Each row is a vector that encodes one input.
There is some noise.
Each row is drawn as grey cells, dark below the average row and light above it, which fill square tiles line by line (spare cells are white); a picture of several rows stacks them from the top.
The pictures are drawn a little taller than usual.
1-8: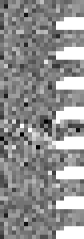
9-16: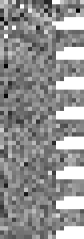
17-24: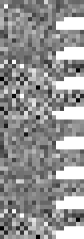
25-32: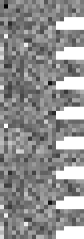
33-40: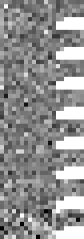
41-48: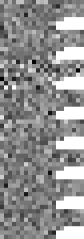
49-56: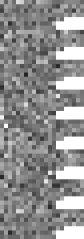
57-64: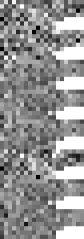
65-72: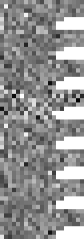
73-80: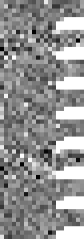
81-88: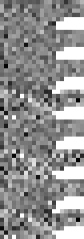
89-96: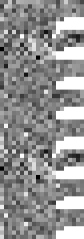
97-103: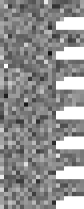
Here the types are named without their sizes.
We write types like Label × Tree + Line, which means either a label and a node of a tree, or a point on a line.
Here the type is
Bool × Bool × Bool × Bool + Line.
